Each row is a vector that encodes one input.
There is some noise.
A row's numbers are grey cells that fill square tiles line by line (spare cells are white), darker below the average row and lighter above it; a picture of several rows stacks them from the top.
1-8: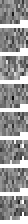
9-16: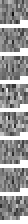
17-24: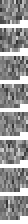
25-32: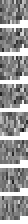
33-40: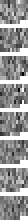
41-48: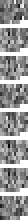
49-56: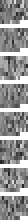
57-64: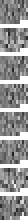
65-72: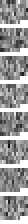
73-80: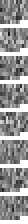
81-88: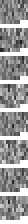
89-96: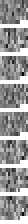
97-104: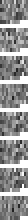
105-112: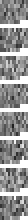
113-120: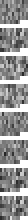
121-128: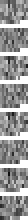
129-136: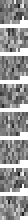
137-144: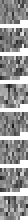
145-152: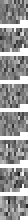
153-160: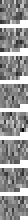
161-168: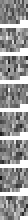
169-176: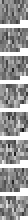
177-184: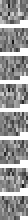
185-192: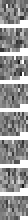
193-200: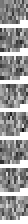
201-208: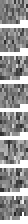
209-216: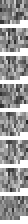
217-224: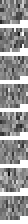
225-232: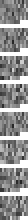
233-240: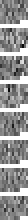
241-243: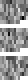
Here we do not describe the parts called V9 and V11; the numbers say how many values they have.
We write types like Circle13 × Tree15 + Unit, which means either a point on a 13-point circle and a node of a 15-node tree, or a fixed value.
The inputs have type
Line6 + Line8 × V9 + V11.
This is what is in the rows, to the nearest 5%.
About 30% of them hold a point on a 6-point line. About 30% of them hold a point on an 8-point line and a value of V9. The rest hold a value of V11.
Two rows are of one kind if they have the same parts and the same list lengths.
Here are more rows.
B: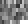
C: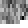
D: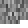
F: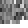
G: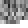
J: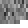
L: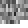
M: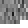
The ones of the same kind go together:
B, F
C, G, L
D, J, M

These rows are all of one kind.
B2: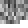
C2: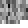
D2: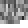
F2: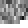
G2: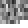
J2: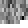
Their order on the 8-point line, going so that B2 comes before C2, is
D2, B2, C2, G2, F2, J2.
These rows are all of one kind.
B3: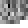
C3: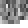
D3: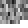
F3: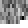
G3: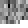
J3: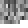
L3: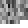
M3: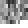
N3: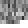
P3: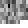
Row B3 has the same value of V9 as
F3 and N3.
